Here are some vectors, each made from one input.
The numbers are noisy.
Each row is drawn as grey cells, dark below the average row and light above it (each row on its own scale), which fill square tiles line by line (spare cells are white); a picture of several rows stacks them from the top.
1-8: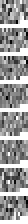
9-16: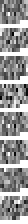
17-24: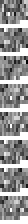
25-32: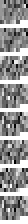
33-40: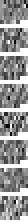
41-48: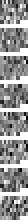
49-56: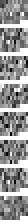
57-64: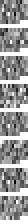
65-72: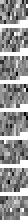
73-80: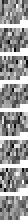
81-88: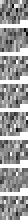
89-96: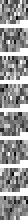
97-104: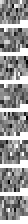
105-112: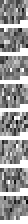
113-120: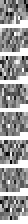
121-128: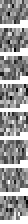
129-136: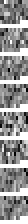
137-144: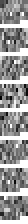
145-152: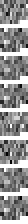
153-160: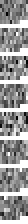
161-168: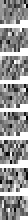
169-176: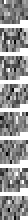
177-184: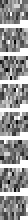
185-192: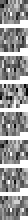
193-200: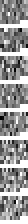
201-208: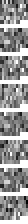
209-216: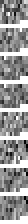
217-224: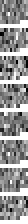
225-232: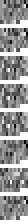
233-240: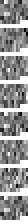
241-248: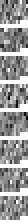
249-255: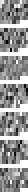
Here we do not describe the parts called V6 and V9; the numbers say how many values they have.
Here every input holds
either a point on an 8-point circle, or a value of V6 and a value of V9, or a list of up to two points on a 5-point line.
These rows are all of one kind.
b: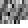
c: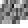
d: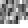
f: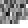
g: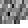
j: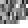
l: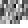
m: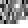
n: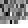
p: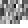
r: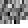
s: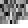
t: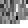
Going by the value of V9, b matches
g and r.
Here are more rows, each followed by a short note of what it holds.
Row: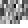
a value of V6 and a value of V9
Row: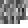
the empty list
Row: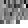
a point on an 8-point circle
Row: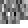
a list of two items
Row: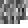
the empty list
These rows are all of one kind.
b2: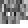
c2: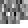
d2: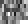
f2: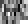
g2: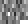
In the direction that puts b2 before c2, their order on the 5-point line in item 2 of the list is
d2, b2, f2, c2, g2.
